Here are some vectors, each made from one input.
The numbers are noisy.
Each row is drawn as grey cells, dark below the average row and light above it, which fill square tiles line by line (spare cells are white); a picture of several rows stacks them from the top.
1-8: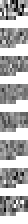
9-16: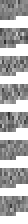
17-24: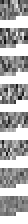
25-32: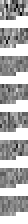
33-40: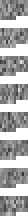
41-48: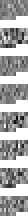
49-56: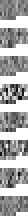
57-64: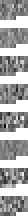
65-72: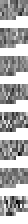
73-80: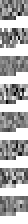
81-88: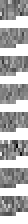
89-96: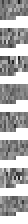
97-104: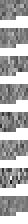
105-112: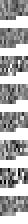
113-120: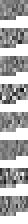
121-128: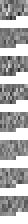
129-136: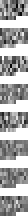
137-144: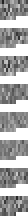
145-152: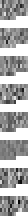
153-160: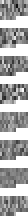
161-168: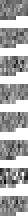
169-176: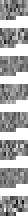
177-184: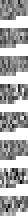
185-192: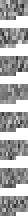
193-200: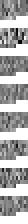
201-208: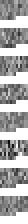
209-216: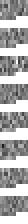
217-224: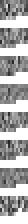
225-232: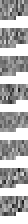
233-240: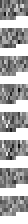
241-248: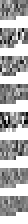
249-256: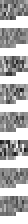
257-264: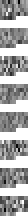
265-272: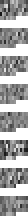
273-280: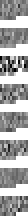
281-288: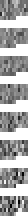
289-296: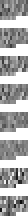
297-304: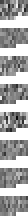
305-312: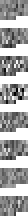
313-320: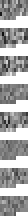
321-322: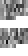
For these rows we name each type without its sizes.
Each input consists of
a point on each of two lines, together with either a fixed value, or four true/false values.
